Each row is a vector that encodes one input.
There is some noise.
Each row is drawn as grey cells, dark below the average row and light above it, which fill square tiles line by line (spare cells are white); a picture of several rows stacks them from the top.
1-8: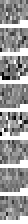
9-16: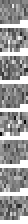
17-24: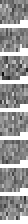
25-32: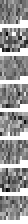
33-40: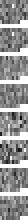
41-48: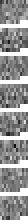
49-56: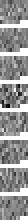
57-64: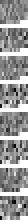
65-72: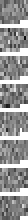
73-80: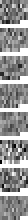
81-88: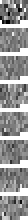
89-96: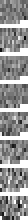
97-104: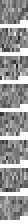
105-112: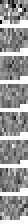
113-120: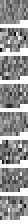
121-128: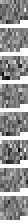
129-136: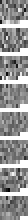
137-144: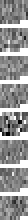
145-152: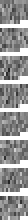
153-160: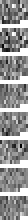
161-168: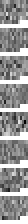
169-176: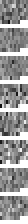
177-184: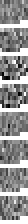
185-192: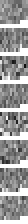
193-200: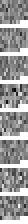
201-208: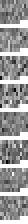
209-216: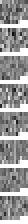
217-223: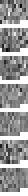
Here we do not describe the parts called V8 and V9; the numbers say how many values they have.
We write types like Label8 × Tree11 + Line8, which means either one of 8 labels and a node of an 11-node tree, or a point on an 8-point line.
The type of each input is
Bool × V8 + Line5 + Line7 × V9.
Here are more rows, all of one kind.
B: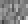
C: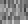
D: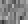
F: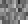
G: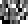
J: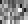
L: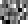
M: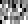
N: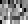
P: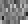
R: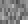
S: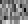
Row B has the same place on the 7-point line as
F, M, N and S.
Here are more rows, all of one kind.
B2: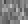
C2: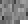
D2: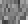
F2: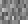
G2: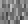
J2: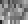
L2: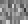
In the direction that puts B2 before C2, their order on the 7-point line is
F2, G2, B2, C2, D2, J2, L2.
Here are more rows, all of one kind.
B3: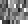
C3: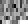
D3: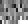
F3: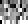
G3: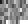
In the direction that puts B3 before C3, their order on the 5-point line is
G3, B3, F3, D3, C3.
